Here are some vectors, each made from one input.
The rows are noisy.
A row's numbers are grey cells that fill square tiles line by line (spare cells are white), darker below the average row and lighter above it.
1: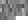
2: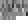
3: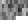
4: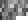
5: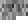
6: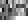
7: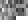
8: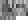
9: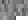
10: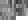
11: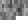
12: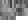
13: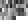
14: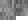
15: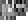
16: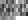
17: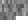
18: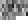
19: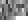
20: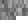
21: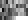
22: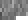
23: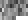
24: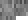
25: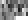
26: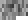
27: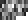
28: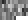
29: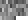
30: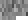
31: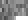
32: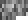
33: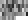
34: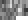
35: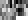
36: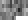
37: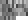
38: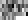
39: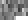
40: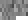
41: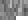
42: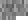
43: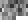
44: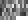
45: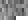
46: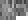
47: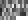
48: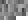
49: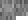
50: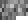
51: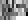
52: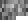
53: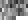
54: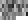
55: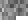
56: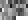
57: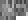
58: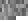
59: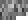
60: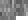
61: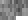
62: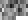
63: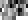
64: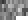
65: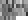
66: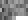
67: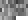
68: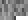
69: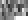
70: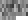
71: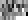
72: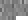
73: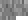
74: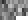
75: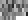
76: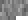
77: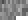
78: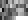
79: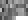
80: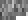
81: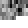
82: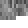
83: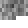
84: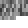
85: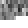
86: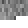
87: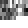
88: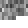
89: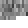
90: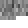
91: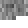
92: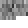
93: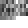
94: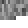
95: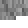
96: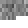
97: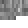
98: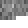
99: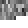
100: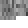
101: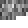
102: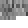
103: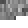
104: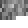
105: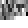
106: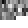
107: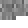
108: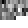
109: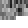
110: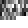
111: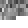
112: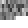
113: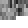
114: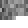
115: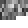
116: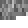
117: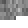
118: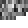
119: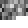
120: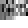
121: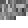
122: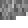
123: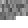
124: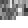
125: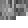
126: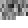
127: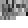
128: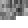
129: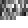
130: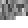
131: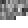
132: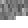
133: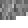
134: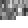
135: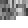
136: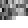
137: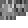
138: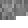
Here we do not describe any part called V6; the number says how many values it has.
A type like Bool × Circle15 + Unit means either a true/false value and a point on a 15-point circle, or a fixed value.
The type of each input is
List2(Line4 × V6).
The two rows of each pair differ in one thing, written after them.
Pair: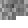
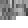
the place on the 4-point line in item 1 of the list
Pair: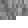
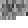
the value of V6 in item 1 of the list
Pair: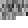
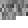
the place on the 4-point line in item 1 of the list
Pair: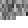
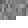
the value of V6 in item 1 of the list
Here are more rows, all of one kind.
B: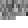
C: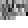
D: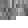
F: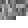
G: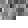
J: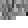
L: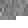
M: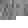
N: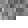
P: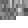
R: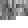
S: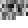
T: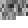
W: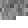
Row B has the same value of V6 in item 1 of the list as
L, M and R.
